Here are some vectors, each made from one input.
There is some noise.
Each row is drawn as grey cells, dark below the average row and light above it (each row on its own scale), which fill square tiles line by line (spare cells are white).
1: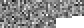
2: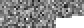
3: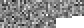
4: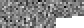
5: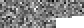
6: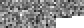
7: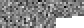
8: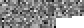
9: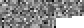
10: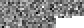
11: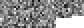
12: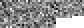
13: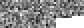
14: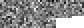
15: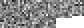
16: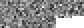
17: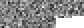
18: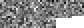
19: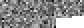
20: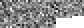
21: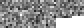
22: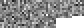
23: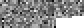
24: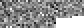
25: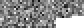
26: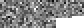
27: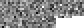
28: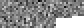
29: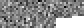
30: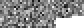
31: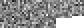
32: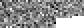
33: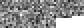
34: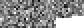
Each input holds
a node of an 8-node tree.
